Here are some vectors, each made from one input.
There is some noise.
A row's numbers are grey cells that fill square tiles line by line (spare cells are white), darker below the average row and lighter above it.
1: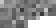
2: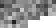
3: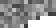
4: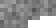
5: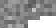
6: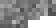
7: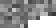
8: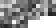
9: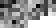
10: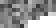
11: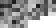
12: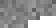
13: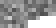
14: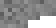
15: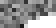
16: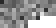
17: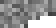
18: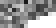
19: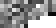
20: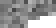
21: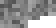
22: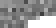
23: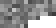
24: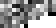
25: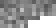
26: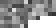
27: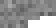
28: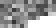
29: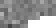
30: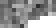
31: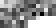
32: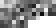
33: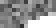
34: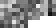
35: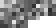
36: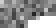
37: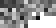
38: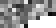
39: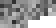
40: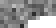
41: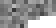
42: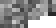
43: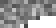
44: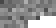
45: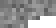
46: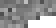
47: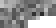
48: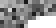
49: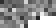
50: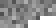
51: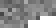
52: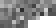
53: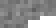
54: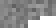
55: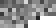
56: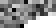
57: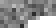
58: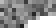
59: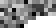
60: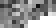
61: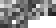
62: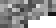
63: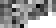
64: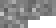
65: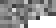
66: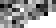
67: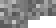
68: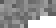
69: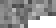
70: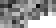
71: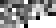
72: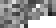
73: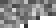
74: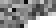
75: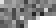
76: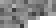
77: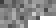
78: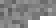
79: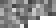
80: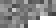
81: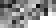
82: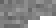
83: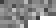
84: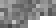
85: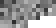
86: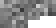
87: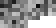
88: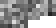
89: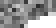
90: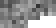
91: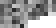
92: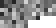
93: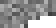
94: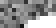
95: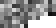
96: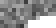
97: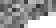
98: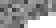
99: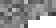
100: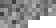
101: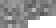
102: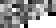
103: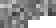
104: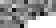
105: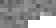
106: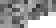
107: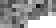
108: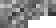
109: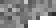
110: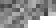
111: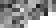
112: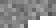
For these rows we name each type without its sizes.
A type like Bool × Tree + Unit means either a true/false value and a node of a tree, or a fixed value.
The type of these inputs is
(Bool × Bool × Bool × Bool + Unit) × Line.
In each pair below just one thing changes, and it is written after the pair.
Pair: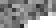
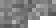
one of the four true/false values
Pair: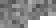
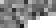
one of the four true/false values
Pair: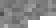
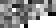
the place on the line
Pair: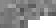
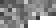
the place on the line
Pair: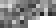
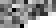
one of the four true/false values
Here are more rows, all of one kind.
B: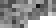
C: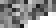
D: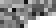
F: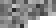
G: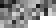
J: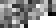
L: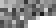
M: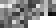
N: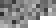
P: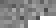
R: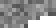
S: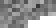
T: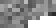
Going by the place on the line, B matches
D, L and R.
